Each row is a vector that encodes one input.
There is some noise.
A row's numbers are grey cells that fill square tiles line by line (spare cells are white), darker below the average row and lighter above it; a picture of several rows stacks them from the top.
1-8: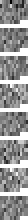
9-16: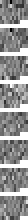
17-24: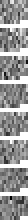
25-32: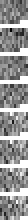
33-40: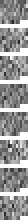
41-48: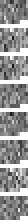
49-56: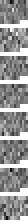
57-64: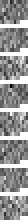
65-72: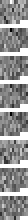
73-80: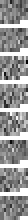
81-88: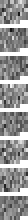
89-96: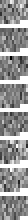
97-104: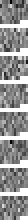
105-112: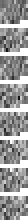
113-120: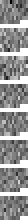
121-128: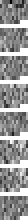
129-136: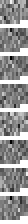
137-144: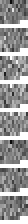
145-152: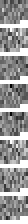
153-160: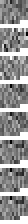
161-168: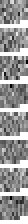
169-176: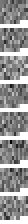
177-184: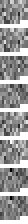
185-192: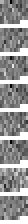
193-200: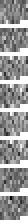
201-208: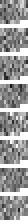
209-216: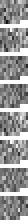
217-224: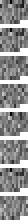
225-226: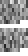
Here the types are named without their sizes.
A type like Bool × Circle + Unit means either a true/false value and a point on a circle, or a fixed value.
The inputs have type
Bool × List(Line).
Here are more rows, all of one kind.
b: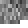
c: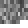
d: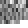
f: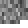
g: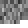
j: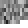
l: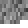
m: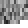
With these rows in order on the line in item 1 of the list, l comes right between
c and d.
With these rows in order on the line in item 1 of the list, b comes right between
f and m.
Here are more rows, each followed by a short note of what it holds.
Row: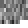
a true/false value, together with a list of one item
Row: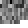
a true/false value, together with the empty list
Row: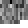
a true/false value, together with the empty list
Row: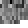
a true/false value, together with the empty list
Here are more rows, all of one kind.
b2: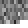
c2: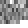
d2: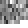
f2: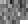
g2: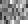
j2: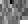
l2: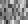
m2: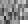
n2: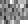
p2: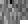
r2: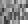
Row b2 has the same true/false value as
f2, j2 and p2.
